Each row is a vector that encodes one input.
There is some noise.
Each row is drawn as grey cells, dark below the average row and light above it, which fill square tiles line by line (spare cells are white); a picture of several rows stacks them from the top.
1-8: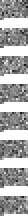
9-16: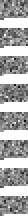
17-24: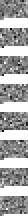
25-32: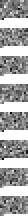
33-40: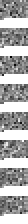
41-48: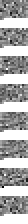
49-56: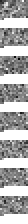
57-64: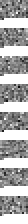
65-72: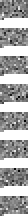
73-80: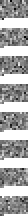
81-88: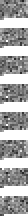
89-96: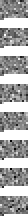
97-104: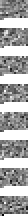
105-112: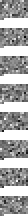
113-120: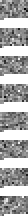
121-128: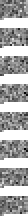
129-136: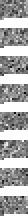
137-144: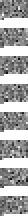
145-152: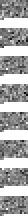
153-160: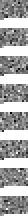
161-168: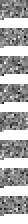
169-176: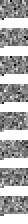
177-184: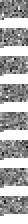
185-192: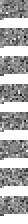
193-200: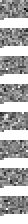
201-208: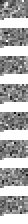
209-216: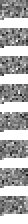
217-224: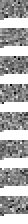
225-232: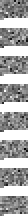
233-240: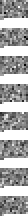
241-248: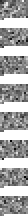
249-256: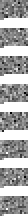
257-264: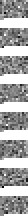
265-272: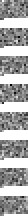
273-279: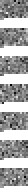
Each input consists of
either a point on a 15-point circle, or a point on a 20-point line.
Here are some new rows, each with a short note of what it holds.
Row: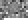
a point on a 20-point line
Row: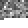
a point on a 15-point circle
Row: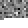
a point on a 15-point circle
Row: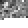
a point on a 15-point circle
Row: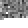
a point on a 20-point line
